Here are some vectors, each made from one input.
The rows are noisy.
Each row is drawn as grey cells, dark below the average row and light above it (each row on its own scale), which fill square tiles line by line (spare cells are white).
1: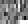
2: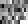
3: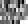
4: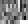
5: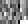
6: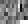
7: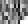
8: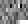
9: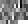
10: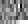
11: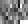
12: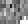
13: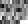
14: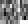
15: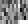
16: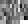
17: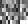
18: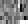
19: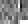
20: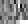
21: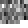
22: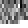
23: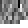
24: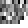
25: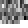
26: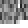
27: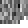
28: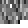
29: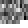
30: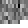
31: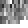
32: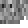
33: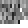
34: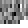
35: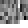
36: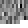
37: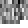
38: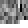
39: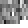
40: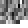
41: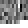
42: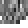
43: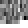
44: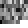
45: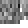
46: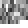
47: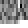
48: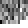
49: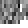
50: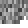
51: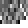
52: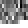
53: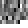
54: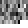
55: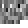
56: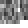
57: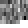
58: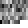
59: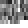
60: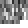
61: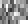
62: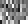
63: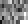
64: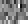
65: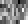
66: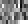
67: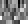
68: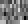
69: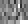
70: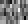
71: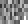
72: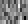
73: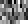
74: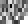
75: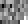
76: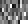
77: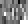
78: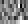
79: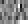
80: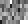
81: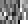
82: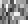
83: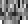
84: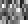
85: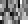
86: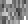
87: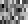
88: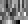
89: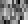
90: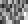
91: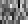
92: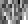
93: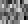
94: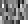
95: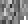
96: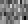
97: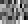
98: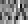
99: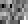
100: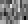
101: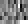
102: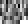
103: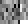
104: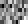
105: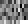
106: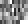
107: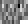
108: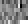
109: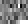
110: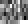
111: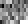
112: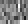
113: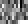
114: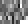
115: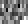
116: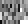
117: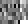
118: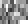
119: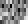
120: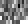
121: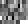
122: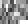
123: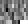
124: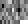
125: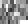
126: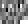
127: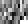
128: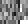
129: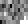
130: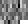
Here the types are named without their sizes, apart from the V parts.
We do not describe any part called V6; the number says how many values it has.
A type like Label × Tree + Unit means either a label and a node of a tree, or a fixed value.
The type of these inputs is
List(Bool × V6).
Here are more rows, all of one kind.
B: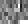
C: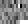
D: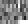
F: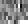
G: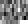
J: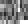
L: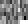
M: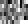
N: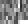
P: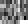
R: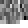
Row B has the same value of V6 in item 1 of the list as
F, J, N and P.
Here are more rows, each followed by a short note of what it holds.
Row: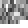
the empty list
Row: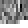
a list of one item
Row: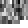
a list of two items
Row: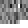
a list of one item
